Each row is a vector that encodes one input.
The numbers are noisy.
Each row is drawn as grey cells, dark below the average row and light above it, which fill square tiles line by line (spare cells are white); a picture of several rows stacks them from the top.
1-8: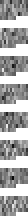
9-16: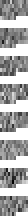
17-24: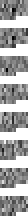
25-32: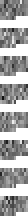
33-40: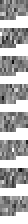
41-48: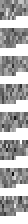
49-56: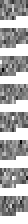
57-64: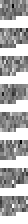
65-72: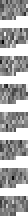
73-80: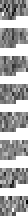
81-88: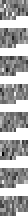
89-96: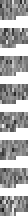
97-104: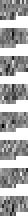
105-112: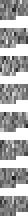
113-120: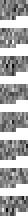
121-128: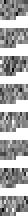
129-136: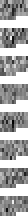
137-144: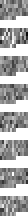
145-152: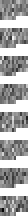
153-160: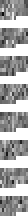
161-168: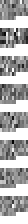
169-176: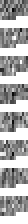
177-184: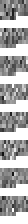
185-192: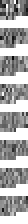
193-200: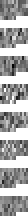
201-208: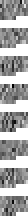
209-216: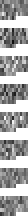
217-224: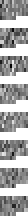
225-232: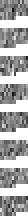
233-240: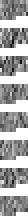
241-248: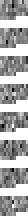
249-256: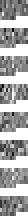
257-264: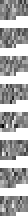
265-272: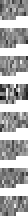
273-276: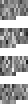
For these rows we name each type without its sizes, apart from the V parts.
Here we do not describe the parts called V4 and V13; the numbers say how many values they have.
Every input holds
either a point on a circle, a true/false value, a value of V4 and a value of V13, or a fixed value.
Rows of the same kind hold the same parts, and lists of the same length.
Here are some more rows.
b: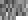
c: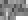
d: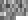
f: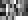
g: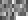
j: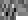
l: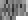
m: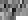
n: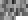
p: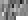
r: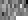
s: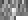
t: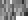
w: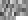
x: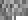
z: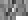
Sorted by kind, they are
b, c, d, g, j, l, m, n, p, r, s, t, w, x, z
f

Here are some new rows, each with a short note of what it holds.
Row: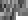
a point on a circle, a true/false value, a value of V4 and a value of V13
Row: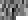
a point on a circle, a true/false value, a value of V4 and a value of V13
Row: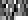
a fixed value
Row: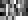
a fixed value
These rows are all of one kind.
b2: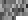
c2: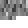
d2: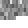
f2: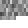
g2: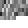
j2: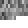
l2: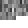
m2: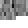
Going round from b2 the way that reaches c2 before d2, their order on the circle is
b2, g2, c2, l2, j2, d2, m2, f2.
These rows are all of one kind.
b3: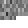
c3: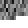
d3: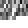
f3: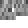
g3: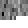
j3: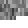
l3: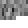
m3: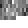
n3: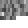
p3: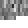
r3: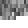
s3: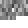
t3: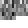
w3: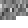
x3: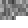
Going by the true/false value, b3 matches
c3, d3, f3 and r3.
